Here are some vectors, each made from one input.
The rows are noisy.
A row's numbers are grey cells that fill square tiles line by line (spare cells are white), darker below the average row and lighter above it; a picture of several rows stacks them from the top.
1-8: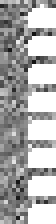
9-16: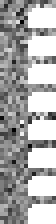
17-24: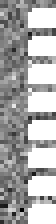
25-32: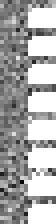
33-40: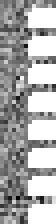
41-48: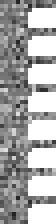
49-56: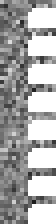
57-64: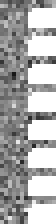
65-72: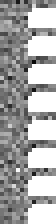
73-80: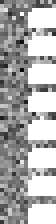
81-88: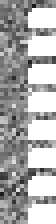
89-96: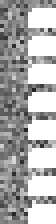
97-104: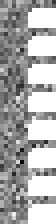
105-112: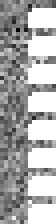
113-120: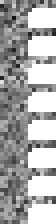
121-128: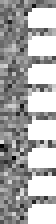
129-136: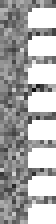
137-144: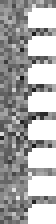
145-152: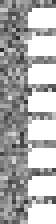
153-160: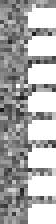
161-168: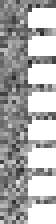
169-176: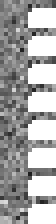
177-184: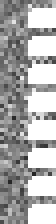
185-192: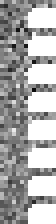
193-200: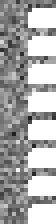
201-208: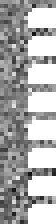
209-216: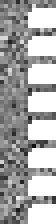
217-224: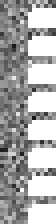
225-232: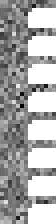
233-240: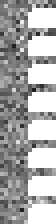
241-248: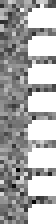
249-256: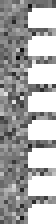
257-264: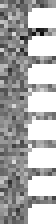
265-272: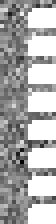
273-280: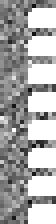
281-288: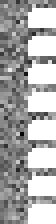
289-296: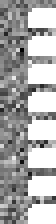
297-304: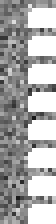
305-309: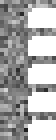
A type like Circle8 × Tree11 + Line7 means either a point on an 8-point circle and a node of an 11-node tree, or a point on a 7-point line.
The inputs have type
Bool × Bool × Bool.
